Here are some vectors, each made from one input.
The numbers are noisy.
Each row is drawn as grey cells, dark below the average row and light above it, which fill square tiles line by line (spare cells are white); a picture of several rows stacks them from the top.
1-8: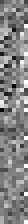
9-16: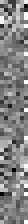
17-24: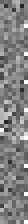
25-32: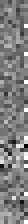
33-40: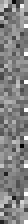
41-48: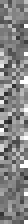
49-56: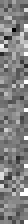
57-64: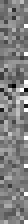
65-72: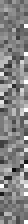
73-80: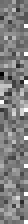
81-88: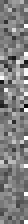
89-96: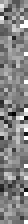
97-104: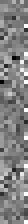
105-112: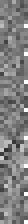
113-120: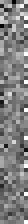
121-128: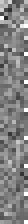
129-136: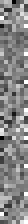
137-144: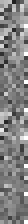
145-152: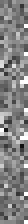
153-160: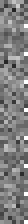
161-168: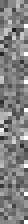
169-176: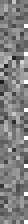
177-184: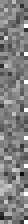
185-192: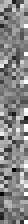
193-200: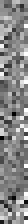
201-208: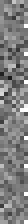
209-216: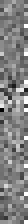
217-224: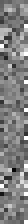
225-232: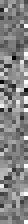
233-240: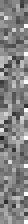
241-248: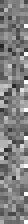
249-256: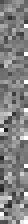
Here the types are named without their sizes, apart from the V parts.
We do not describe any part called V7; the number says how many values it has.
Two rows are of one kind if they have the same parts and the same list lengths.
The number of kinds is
2.
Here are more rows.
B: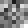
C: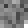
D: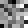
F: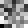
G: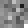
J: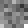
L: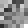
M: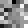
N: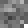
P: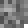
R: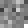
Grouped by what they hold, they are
B, D, F, L, M
C, G, J, N, P, R

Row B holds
a point on a line.
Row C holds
three true/false values and two values of V7.
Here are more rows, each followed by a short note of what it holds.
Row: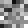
a point on a line
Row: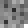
three true/false values and two values of V7
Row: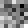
three true/false values and two values of V7
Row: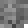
three true/false values and two values of V7
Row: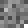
three true/false values and two values of V7
